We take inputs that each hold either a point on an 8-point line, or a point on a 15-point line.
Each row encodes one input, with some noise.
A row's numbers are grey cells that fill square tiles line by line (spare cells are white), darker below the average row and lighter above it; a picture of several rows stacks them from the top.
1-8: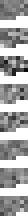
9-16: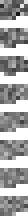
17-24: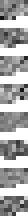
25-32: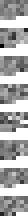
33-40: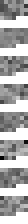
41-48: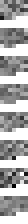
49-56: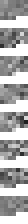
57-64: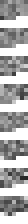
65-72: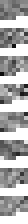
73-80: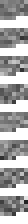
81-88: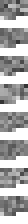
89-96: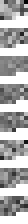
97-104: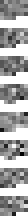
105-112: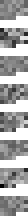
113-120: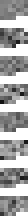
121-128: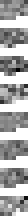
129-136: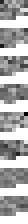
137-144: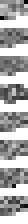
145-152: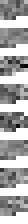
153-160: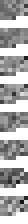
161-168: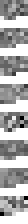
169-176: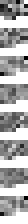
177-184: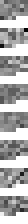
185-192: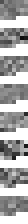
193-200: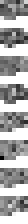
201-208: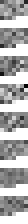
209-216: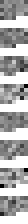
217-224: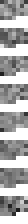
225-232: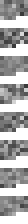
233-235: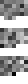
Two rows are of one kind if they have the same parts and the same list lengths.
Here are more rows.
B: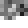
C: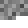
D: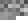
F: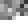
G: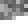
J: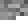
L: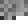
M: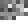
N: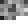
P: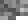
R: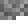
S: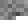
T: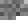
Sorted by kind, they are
B, C, D, F, J, L, M, R
G, N, P, S, T

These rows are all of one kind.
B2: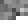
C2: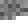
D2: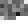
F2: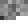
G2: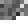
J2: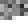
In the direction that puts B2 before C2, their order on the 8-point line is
J2, D2, F2, B2, G2, C2.
